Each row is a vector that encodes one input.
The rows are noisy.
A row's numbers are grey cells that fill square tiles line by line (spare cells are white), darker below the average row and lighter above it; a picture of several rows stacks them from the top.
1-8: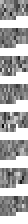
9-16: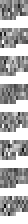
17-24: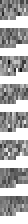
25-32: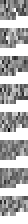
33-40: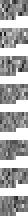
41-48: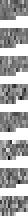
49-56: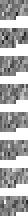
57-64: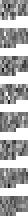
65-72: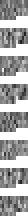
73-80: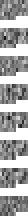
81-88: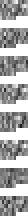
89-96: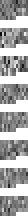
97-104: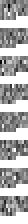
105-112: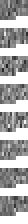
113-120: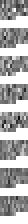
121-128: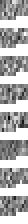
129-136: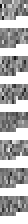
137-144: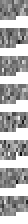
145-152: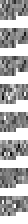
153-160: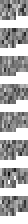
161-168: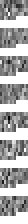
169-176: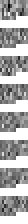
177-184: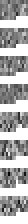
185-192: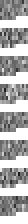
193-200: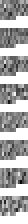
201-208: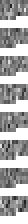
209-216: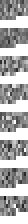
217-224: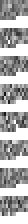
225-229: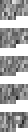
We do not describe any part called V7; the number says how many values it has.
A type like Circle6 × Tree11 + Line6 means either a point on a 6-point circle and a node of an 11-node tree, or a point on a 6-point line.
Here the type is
((Circle5 + Label5) × Line9 + Label9) × V7.
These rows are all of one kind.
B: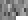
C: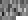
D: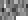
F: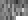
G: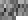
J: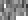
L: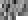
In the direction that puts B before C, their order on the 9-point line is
F, J, B, C, G, D, L.
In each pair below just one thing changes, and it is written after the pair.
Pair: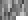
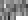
the value of V7
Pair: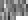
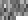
the value of V7
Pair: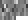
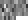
the label
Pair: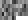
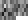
the value of V7
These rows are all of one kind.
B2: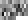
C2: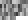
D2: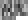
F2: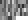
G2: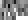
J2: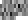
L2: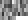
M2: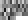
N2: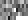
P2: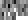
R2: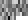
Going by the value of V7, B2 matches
J2, M2 and N2.
